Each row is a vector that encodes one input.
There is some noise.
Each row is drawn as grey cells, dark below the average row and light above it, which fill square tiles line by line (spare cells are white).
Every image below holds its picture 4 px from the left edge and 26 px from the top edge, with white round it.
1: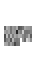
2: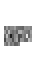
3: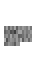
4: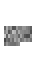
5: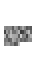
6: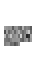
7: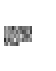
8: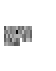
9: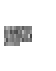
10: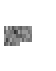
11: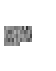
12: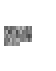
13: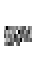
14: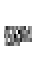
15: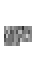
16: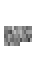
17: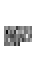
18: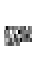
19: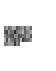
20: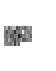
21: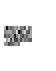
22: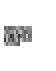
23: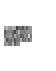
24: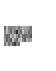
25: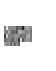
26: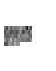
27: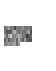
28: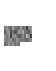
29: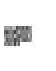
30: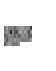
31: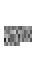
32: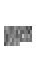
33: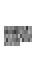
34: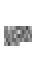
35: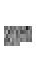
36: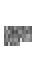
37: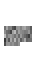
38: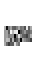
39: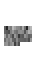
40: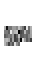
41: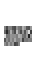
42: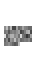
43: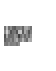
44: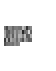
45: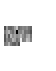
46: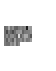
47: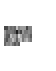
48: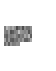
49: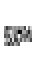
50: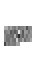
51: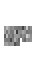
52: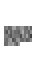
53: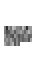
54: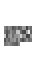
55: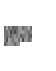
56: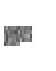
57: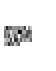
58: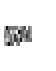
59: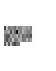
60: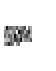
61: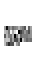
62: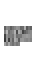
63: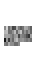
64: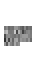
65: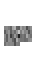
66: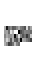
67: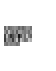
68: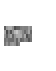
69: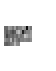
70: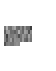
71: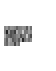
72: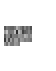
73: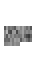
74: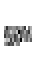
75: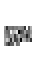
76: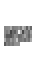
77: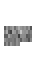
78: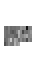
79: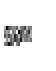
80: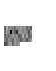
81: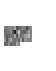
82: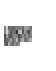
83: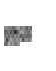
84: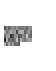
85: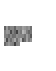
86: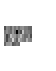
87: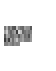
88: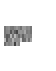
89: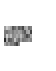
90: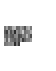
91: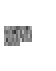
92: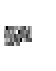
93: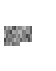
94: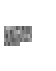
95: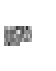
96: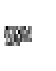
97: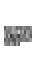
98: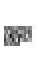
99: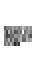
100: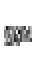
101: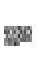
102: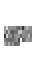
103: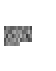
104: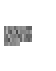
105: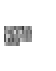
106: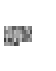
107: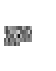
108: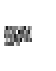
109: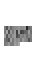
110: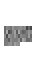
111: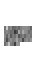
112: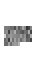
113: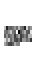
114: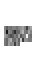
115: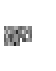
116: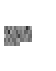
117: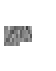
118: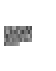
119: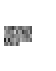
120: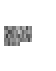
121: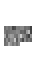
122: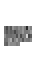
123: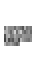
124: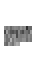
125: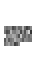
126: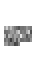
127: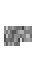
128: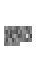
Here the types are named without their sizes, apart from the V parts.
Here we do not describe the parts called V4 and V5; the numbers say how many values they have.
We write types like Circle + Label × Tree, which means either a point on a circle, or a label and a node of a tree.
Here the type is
((Bool × Bool × Bool × Bool + Unit) × V4 + V5) × Line.
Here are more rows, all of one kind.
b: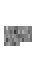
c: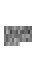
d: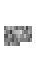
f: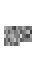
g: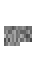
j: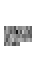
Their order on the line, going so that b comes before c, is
j, b, c, d, g, f.
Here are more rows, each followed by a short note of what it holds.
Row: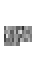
a point on a line and a value of V4
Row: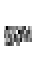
a point on a line and a value of V5
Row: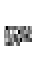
a point on a line and a value of V5
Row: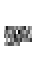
a point on a line and a value of V5
